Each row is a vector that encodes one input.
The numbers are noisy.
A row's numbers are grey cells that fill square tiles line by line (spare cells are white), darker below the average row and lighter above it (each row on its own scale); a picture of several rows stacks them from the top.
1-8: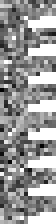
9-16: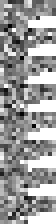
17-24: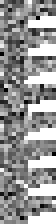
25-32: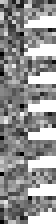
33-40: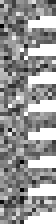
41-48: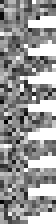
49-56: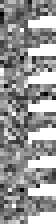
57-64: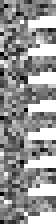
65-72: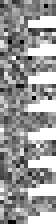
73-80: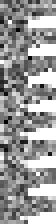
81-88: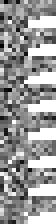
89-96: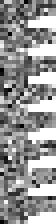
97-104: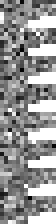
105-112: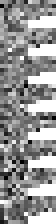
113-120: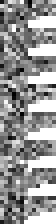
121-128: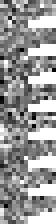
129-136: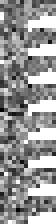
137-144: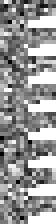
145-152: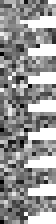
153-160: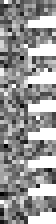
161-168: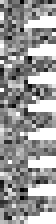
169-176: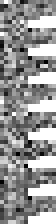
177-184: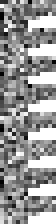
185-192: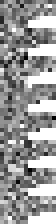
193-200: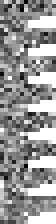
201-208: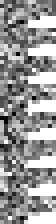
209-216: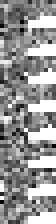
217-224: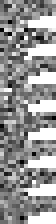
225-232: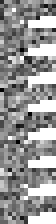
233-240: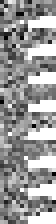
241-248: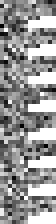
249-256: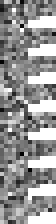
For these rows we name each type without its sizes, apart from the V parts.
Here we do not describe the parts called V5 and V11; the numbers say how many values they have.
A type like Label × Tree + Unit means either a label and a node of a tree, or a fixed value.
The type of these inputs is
(Bool × V11 + V5) × Tree.
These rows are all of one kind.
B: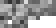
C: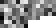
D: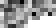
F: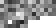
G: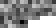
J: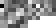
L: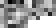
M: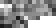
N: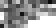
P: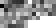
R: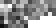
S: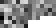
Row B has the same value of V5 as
D, F and L.
